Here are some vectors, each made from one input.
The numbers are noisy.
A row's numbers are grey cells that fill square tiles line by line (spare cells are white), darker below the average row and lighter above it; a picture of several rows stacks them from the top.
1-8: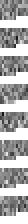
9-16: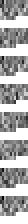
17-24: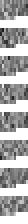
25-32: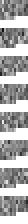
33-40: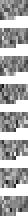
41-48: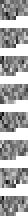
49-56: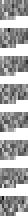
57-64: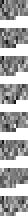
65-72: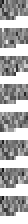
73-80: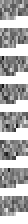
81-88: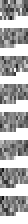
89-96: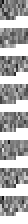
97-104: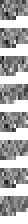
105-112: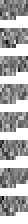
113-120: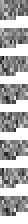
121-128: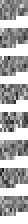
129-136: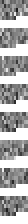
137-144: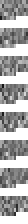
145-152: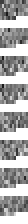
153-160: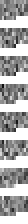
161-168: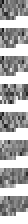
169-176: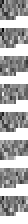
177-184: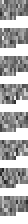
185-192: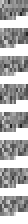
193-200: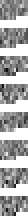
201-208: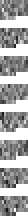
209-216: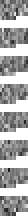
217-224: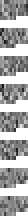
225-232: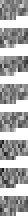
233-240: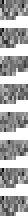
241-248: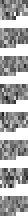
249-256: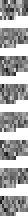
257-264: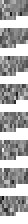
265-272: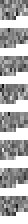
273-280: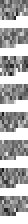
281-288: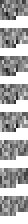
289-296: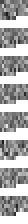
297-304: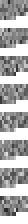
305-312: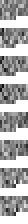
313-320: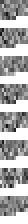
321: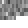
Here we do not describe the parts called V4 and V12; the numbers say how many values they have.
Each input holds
either a value of V4 and a value of V12, or a list of up to two points on a 6-point line.
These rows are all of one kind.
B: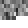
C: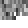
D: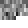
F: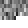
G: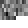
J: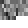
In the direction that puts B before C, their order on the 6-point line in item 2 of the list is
G, F, J, D, B, C.
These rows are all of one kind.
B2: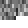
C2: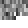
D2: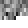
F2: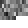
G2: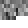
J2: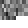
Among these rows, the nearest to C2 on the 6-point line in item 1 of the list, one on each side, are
B2 and D2.
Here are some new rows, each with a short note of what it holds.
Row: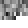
a list of two items
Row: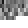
a list of one item
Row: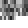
the empty list
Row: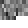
a list of two items
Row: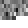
a list of two items
